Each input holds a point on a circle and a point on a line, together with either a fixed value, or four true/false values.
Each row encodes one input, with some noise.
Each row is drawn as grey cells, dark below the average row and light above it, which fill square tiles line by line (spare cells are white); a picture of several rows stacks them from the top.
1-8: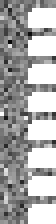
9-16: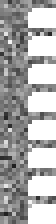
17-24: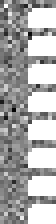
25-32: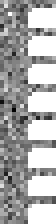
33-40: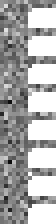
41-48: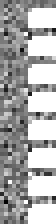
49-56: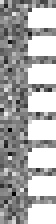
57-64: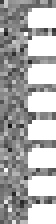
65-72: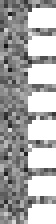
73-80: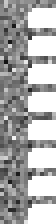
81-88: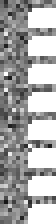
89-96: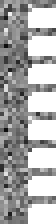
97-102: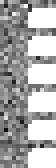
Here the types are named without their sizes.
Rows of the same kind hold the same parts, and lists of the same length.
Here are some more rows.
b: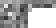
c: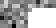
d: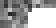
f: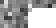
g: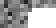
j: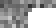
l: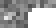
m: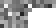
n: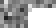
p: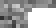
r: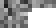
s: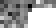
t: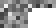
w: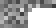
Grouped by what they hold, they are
b, c, f, g, l, m, n, p, r, t, w
d, j, s

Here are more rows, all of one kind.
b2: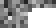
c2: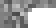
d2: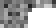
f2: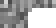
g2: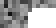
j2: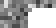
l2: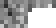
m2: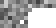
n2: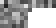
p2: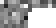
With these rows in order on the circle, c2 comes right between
b2 and d2.
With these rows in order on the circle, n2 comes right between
j2 and m2.
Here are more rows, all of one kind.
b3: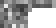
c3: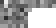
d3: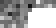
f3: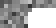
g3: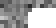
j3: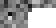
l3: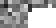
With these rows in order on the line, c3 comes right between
b3 and f3.
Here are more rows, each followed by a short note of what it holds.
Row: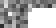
a point on a circle, a point on a line and four true/false values
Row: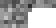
a point on a circle and a point on a line
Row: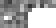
a point on a circle, a point on a line and four true/false values
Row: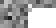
a point on a circle, a point on a line and four true/false values
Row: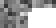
a point on a circle, a point on a line and four true/false values
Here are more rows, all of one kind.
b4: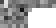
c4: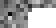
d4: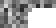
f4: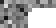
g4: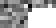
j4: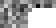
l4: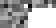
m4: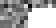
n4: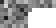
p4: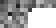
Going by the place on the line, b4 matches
f4 and n4.
